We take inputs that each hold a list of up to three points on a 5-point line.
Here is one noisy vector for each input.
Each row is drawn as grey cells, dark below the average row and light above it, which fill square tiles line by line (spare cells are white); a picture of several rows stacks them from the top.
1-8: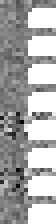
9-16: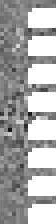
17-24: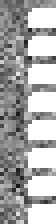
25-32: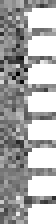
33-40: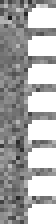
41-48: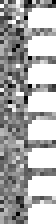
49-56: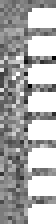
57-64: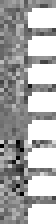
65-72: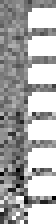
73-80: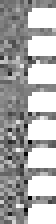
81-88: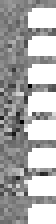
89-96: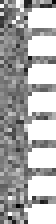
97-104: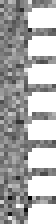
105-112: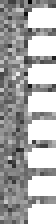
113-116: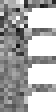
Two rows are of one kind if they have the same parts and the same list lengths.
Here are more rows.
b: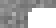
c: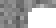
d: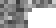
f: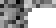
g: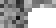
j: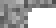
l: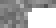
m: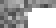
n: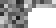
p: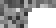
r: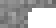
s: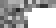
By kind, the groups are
b, c, g, j, r
d, f, p
l, m, s
n

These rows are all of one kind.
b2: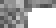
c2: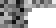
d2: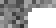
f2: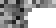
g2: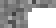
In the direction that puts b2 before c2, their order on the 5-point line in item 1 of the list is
g2, d2, f2, b2, c2.
